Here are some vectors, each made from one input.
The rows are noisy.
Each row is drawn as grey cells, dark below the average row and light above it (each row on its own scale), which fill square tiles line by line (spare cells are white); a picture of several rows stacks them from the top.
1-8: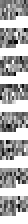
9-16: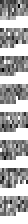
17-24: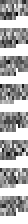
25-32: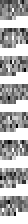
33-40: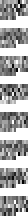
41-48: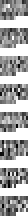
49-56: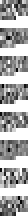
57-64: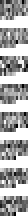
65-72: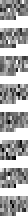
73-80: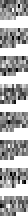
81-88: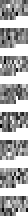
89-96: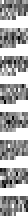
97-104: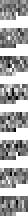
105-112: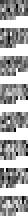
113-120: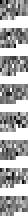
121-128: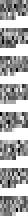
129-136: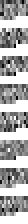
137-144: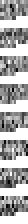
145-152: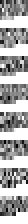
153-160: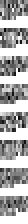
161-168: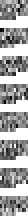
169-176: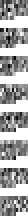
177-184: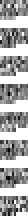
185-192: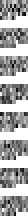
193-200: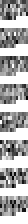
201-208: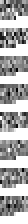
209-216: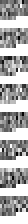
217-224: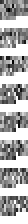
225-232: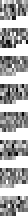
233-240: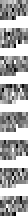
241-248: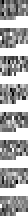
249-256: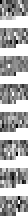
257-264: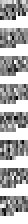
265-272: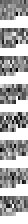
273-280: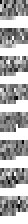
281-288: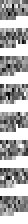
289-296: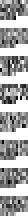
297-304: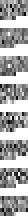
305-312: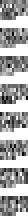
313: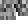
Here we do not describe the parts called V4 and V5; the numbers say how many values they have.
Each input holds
either a point on a 9-point line and a value of V5, or a true/false value and a value of V4.
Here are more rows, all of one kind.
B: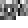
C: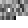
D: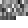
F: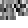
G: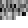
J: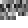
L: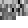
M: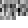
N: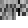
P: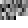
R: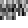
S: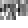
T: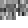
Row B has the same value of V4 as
G and P.
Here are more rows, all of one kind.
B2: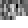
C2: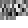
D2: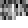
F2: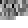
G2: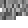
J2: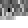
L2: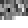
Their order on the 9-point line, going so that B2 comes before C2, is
L2, J2, B2, C2, G2, D2, F2.
